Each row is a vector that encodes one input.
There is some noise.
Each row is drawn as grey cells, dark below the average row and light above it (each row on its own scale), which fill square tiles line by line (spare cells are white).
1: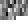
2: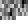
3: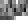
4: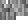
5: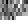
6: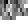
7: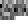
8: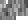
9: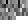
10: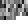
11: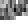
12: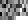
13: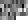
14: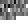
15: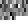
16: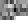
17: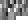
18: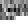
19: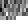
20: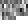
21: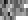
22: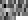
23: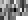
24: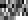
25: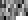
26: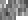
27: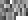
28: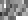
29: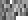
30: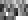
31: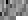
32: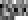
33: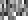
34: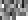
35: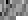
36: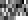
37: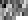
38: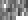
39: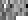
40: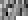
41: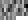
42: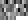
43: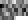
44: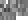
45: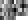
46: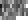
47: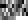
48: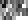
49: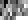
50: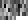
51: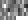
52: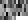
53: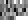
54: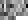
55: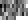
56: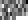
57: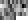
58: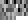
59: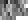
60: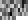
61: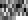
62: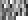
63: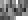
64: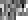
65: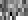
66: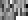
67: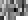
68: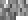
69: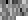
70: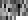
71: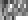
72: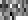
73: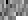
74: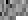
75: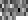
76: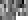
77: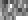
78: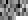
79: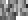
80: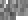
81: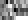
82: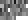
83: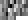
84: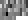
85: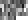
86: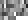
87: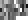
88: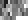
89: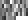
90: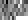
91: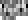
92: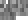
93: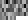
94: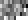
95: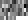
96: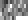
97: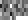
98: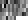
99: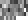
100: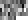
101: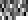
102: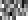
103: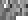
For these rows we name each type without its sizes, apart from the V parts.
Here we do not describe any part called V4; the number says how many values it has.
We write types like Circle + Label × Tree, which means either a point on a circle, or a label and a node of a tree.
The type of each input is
Label × (Line + V4).
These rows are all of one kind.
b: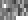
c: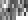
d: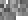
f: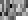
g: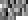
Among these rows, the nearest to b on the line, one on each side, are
c and f.
